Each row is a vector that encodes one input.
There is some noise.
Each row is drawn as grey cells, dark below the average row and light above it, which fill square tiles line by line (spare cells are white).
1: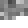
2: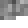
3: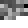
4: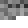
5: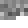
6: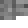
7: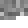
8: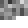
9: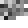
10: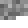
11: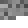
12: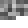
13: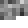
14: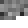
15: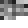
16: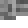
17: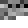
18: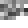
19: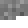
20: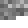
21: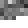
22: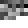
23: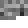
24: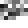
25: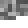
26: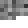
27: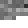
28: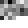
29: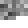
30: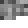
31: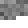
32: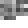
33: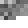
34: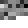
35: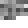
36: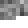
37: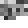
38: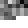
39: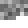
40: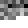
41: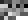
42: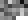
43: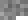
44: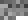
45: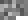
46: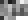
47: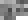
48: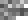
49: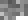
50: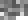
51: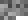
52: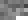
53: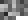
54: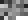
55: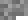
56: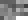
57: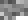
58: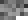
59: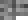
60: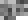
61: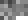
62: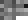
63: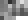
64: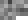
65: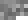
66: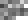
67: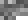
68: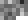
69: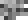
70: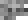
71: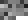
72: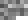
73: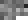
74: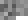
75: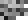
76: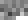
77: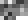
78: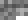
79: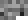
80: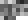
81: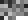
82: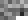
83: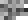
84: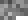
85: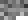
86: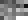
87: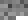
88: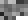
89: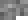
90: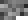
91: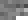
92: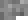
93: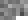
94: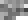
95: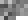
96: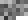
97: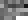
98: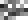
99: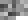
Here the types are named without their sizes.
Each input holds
either a point on a circle, or a point on a line and a true/false value.
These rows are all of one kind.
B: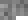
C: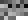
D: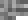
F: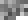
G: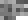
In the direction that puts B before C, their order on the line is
G, D, B, F, C.
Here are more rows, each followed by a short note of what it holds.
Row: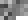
a point on a circle
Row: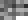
a point on a circle
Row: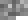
a point on a circle
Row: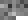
a point on a line and a true/false value
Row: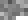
a point on a line and a true/false value
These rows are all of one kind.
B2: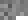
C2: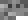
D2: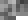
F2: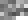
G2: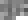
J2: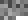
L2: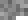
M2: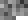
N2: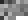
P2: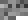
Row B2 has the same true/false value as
C2, G2, J2 and L2.
